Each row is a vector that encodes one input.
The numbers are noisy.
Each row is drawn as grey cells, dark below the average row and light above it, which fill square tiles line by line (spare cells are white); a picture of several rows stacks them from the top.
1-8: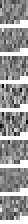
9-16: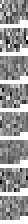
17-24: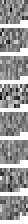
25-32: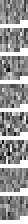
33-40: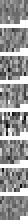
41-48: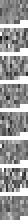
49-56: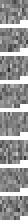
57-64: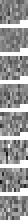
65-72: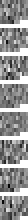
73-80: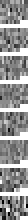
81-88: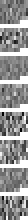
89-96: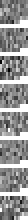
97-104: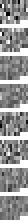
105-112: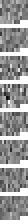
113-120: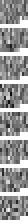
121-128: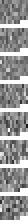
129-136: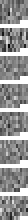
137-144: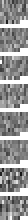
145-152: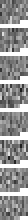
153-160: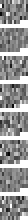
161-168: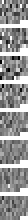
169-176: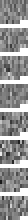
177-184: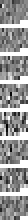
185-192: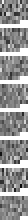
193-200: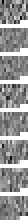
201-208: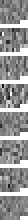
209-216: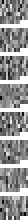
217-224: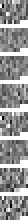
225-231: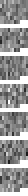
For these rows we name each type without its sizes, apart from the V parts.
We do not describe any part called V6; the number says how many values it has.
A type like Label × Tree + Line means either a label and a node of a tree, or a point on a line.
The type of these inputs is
(Bool × V6 + Unit) × Line + Circle.
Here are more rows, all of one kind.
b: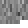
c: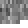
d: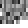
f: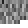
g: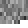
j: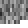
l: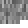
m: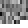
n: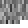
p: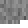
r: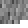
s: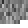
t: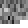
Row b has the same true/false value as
s and t.
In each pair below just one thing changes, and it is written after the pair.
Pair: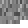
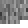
the true/false value
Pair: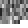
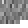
the value of V6
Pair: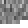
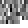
the place on the line
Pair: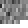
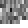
the value of V6
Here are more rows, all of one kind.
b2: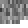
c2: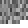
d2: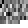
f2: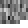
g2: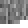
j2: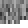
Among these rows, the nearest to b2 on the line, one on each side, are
c2 and j2.
